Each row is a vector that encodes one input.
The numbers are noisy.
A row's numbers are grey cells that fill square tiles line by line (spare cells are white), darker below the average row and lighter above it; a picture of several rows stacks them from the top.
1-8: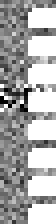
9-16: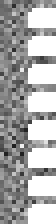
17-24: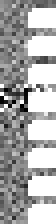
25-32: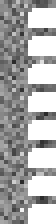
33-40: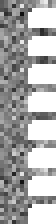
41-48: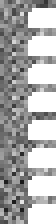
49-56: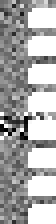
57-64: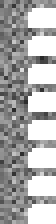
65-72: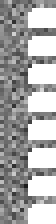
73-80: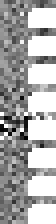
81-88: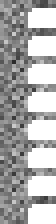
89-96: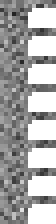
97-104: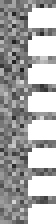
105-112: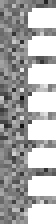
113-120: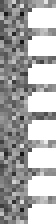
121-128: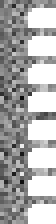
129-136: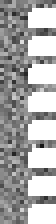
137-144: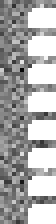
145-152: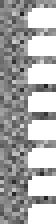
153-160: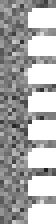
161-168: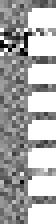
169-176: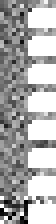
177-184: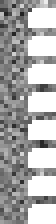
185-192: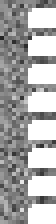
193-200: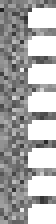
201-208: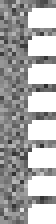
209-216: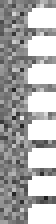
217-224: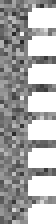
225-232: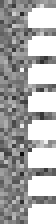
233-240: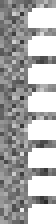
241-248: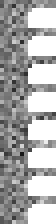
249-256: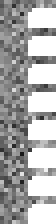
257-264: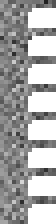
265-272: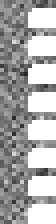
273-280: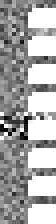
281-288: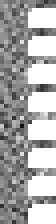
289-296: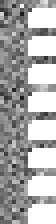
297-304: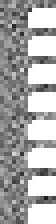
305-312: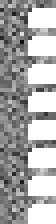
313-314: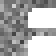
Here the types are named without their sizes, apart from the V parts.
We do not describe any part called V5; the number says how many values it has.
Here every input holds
a list of items, each a true/false value and a value of V5.
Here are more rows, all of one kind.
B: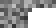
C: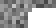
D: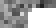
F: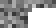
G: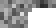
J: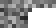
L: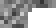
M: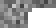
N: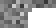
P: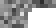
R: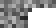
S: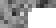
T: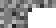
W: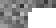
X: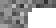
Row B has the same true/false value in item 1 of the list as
F, J, R and T.
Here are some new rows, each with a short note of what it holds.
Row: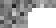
a list of one item
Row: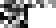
the empty list
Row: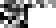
the empty list
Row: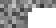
a list of two items
